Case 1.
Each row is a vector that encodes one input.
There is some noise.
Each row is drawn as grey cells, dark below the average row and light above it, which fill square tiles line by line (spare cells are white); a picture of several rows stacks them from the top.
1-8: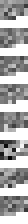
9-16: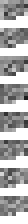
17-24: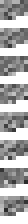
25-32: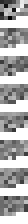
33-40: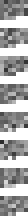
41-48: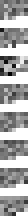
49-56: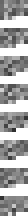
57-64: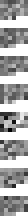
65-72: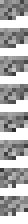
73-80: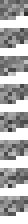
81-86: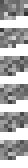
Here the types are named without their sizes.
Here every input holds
a list of points on a line.
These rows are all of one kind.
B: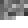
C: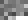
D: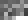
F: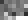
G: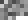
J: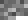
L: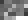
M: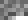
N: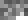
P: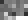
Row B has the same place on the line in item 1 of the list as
D, F, L and P.
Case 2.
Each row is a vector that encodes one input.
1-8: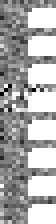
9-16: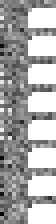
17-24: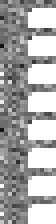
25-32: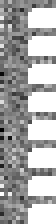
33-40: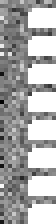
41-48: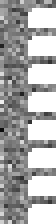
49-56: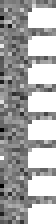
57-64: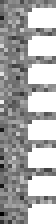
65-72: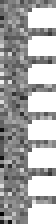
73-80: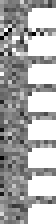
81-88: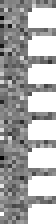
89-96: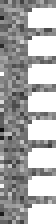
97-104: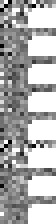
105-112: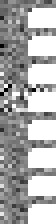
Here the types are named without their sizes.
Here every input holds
either a fixed value, or a point on each of two lines and a true/false value.
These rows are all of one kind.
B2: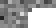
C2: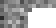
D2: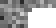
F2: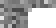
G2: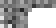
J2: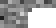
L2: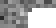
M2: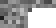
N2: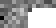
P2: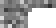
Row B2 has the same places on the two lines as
G2, J2 and L2.
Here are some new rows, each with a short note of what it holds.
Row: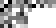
a fixed value
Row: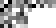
a fixed value
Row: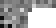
a point on each of two lines and a true/false value
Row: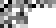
a fixed value
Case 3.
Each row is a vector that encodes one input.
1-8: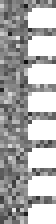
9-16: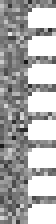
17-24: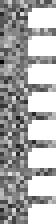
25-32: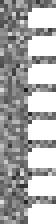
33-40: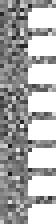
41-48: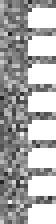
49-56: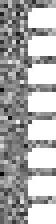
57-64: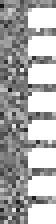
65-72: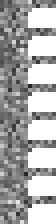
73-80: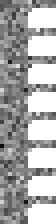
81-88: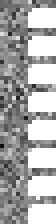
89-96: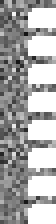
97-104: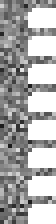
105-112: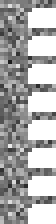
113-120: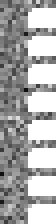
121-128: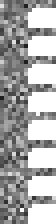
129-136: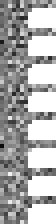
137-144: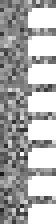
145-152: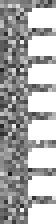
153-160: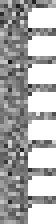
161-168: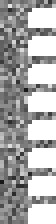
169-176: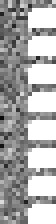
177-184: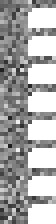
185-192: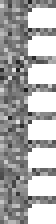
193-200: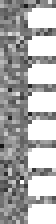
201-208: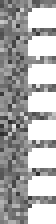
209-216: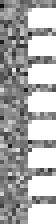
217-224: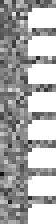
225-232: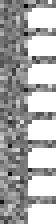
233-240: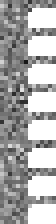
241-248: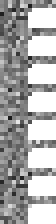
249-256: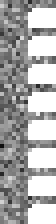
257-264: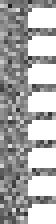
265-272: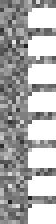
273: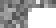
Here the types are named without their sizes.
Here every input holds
either a point on a line, or a node of a tree.
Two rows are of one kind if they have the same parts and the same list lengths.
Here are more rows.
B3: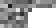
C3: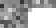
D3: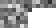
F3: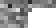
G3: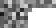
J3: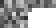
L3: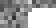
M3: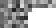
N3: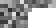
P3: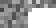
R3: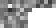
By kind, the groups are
B3, C3, D3, F3, L3, P3, R3
G3, J3, M3, N3

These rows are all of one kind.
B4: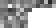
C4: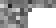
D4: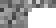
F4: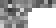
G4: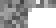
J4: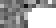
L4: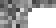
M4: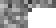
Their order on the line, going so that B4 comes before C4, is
B4, F4, L4, D4, G4, J4, M4, C4.
